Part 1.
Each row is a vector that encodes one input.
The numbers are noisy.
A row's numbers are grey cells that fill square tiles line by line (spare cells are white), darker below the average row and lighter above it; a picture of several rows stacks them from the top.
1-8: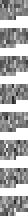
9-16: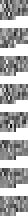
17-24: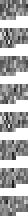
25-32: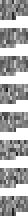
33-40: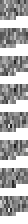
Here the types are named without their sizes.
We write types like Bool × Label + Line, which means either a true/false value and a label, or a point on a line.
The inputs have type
Label.
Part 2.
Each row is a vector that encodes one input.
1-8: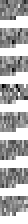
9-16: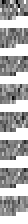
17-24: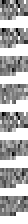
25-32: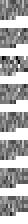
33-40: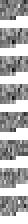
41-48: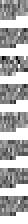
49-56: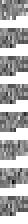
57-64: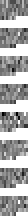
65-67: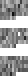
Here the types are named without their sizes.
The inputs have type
Circle + Unit.
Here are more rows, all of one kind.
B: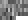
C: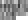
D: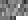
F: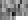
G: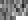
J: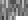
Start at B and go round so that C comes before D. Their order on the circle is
B, J, F, C, D, G.
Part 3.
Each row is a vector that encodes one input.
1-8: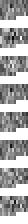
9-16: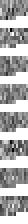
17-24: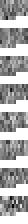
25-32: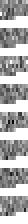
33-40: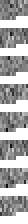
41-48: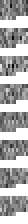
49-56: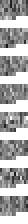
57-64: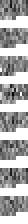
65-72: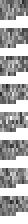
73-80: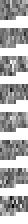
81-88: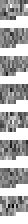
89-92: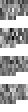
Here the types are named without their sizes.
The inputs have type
Line × Line.
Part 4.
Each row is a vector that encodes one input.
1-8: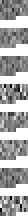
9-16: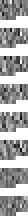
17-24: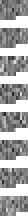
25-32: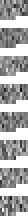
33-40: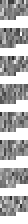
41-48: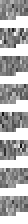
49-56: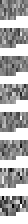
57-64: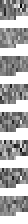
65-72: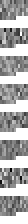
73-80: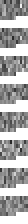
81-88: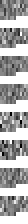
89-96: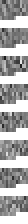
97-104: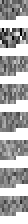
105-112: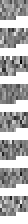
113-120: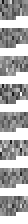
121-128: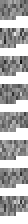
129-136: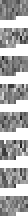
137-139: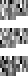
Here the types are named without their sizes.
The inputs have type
Line.
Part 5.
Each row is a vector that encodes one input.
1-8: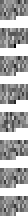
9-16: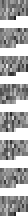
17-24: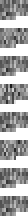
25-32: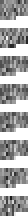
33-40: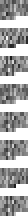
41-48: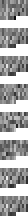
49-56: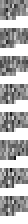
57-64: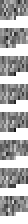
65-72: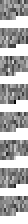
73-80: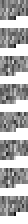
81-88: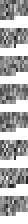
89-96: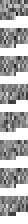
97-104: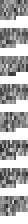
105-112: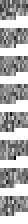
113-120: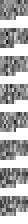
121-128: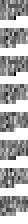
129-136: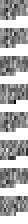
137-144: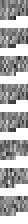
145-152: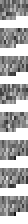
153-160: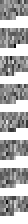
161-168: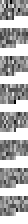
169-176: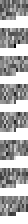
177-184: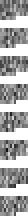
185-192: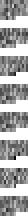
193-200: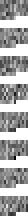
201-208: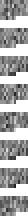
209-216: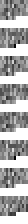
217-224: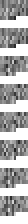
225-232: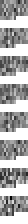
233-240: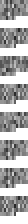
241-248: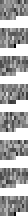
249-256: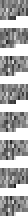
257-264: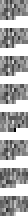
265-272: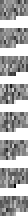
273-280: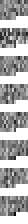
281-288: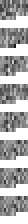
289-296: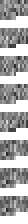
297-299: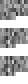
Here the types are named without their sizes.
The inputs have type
Label.
